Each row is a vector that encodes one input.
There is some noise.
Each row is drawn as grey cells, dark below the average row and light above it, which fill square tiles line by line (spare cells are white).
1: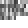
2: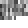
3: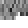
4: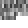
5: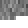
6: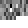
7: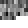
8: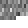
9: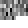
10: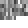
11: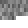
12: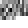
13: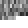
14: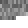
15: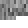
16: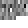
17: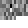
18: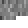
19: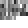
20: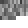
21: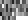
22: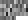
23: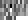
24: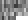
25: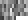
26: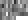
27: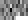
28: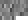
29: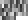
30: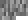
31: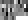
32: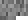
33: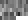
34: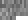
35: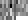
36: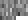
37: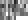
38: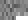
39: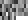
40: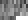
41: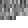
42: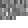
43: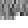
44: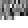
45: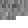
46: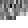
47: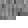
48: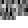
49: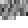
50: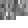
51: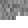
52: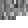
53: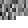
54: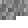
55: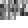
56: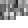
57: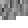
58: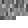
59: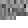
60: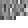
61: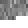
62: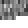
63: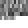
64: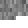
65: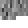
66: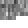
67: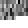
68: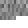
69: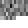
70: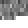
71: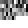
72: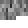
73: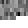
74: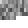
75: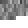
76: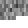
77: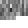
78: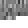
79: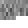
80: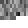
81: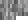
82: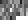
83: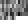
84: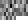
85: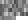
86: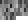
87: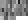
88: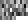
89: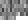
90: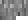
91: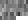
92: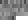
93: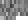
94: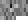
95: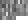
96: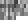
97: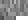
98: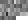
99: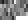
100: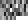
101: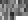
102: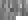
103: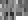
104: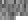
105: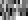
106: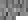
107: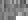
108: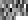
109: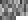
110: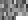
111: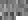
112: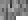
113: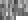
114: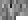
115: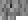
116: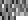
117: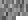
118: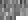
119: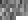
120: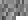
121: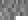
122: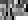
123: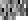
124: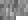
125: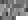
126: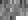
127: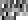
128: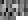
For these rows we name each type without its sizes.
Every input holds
a list of points on a line.
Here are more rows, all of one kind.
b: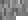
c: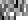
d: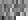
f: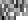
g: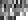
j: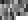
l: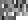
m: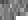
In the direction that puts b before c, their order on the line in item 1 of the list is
l, g, m, j, b, c, f, d.
